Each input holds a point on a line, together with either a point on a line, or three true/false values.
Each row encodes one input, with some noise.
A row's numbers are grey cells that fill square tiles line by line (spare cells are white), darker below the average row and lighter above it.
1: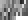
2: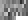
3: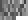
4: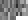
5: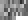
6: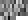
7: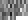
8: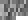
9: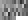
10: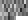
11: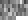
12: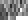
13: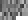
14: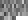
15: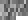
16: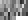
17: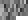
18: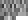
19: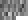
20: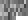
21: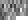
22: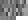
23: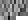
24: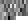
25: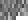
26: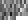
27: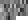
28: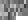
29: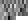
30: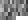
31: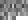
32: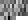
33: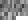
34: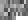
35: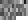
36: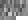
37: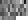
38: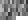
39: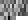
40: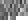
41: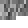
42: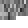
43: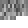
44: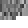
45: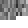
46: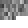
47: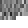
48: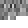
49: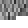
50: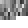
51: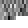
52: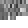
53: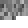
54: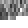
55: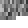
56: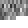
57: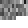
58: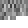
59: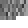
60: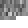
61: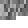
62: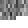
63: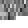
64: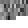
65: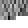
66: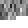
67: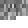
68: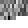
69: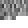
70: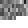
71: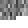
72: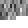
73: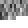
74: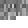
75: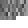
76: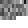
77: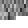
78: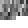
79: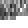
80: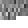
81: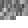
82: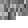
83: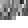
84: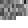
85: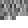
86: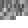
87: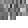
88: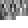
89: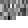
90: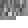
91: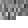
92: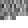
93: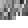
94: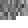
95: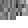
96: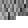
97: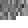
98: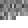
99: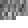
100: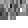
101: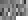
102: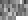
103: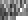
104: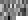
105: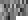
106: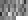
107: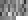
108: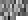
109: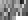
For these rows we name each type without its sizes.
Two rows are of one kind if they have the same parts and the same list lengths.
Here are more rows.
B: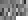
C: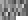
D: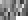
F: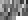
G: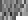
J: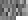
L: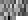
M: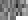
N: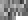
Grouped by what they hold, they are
B, G, J, M
C, D, F, L, N

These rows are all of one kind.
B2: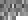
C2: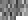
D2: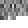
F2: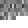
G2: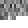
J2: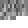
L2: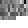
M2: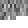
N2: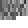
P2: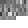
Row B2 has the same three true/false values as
D2, F2 and G2.
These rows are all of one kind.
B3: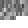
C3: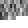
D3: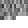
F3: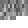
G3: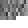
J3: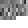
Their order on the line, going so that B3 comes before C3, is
J3, G3, B3, F3, D3, C3.
